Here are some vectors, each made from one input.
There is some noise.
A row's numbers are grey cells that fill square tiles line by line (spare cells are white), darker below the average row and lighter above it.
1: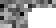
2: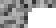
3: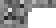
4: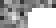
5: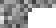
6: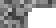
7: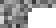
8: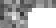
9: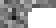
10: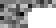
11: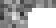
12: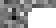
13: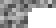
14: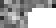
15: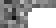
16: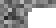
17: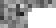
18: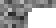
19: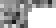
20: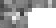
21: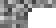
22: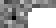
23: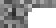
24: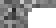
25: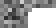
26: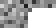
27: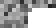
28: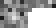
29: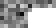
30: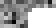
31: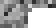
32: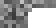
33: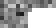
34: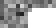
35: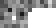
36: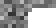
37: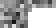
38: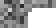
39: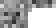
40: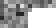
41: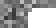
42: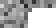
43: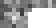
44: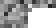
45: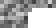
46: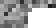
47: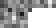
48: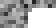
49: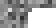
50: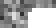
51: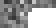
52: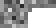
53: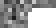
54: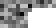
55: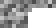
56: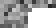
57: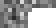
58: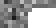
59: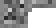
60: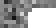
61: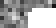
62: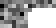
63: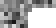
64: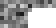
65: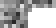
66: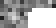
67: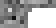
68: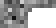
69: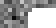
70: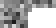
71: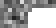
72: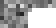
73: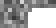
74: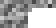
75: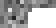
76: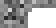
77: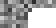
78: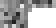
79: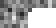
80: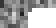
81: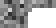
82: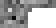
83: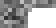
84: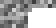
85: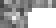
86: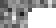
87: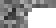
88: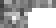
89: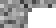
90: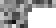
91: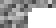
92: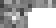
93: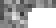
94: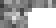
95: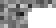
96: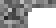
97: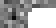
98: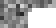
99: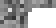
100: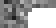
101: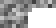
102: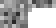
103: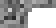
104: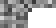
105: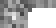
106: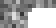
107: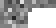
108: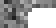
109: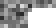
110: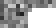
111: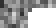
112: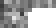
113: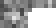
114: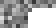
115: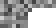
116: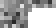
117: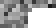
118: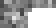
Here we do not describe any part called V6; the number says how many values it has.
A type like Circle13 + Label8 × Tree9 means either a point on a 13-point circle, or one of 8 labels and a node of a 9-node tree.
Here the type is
Bool × (Line4 + V6) + Line5 × Line5.
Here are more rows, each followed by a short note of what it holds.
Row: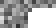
a true/false value and a value of V6
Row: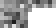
a point on a 4-point line and a true/false value
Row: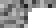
a true/false value and a value of V6
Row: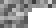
a true/false value and a value of V6
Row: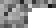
a true/false value and a value of V6
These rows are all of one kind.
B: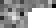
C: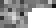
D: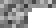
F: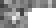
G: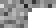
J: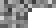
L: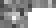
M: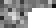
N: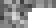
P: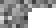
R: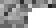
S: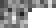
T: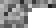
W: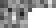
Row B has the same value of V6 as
C, M, R and T.
